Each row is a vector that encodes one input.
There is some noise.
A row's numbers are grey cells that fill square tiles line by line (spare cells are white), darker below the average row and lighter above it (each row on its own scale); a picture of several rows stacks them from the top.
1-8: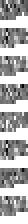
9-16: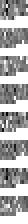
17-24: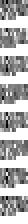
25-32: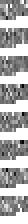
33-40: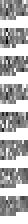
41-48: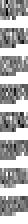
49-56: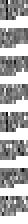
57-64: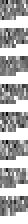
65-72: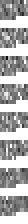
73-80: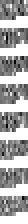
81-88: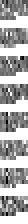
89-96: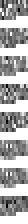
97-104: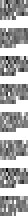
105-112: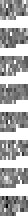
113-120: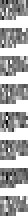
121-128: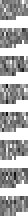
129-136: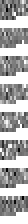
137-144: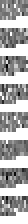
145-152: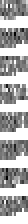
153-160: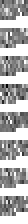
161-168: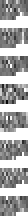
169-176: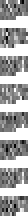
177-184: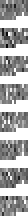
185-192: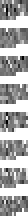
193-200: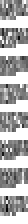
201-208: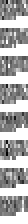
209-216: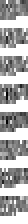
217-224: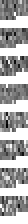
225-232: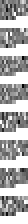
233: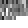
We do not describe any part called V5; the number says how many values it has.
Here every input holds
one of 8 labels, together with either a point on a 7-point line, or a value of V5.
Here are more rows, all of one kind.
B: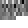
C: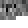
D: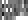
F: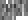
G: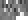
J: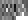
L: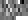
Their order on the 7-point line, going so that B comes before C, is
L, B, F, C, G, D, J.
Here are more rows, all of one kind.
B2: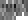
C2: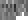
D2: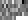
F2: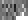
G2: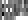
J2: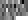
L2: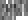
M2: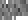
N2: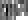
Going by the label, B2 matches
C2, F2 and J2.
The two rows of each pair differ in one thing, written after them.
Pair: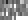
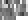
the value of V5
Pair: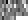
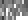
the label
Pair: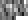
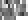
the label
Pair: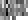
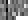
the value of V5
